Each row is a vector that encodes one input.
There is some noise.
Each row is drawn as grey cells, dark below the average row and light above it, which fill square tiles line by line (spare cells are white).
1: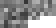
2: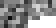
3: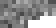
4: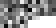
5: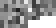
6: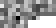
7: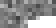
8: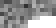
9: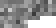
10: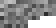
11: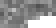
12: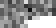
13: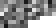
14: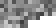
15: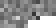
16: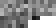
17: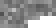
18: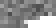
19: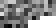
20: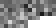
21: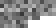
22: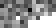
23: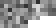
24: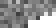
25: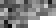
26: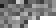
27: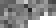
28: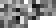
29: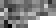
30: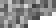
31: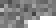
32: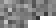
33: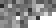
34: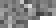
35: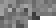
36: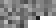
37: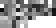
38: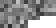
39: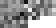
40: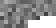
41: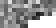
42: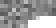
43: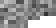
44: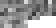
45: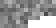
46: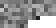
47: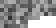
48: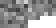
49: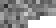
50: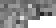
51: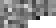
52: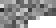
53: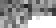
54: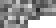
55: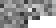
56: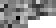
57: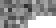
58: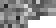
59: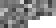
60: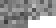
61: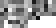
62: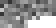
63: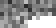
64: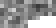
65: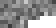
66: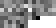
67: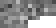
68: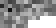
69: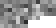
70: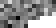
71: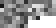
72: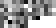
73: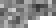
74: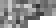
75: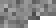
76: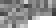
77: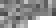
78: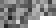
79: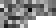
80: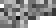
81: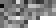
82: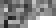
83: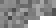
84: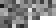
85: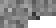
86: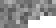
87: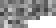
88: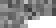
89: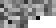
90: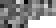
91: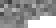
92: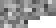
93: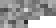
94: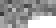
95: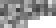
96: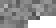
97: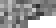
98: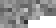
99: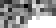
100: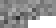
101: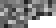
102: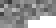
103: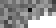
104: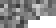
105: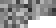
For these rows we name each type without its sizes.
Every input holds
either a point on a circle, or four true/false values.
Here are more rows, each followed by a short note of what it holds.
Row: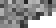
a point on a circle
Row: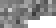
four true/false values
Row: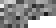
four true/false values
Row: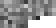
four true/false values
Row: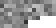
four true/false values
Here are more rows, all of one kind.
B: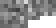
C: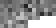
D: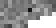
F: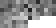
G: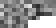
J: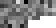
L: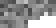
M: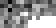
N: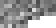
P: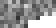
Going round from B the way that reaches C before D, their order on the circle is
B, M, J, F, C, G, N, D, P, L.
